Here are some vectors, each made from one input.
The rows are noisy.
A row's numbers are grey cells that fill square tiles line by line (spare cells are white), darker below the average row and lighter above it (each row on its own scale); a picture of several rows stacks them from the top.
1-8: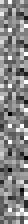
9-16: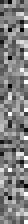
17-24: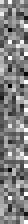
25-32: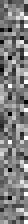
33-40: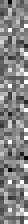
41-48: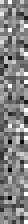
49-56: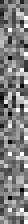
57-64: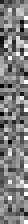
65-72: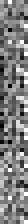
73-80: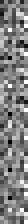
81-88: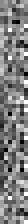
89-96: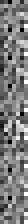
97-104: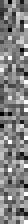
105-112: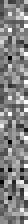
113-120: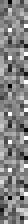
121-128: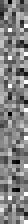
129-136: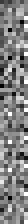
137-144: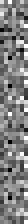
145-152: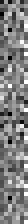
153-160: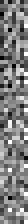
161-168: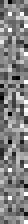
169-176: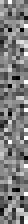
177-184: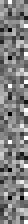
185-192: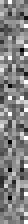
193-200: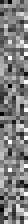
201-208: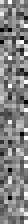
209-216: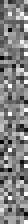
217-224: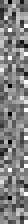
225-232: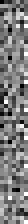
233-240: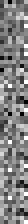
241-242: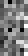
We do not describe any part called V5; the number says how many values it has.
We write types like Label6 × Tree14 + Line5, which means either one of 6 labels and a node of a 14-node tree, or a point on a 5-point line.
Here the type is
List2(Bool × V5).
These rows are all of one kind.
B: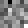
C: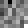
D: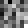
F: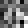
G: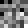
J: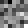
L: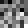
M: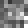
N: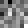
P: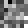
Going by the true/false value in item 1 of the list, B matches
F, J and L.
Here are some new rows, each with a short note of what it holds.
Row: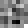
the empty list
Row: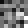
a list of two items
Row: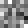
a list of one item
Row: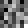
a list of two items
